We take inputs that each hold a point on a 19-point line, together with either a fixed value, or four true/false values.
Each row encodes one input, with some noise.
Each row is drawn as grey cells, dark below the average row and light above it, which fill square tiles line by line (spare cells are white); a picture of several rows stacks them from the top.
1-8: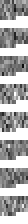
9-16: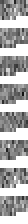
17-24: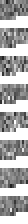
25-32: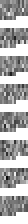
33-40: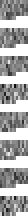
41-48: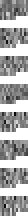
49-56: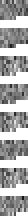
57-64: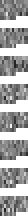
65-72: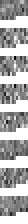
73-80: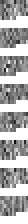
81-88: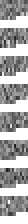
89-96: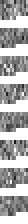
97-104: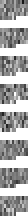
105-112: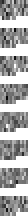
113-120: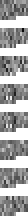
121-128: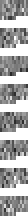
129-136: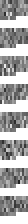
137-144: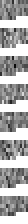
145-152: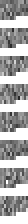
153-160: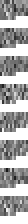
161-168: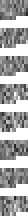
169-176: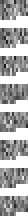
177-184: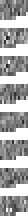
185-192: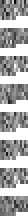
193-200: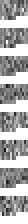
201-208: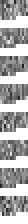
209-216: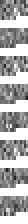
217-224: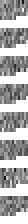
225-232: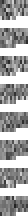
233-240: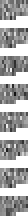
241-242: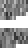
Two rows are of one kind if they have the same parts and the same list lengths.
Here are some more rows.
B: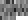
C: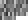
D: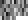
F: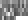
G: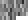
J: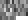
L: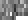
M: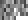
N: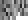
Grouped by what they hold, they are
B, C, F, G, J, L
D, M, N

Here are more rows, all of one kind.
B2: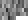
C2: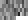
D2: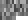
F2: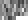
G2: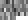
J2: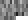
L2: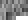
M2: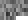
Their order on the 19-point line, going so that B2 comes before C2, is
B2, F2, C2, G2, D2, L2, J2, M2.
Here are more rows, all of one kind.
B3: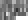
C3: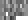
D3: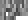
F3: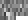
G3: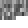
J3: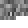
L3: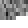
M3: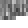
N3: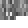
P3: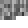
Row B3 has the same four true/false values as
C3, D3, M3 and N3.
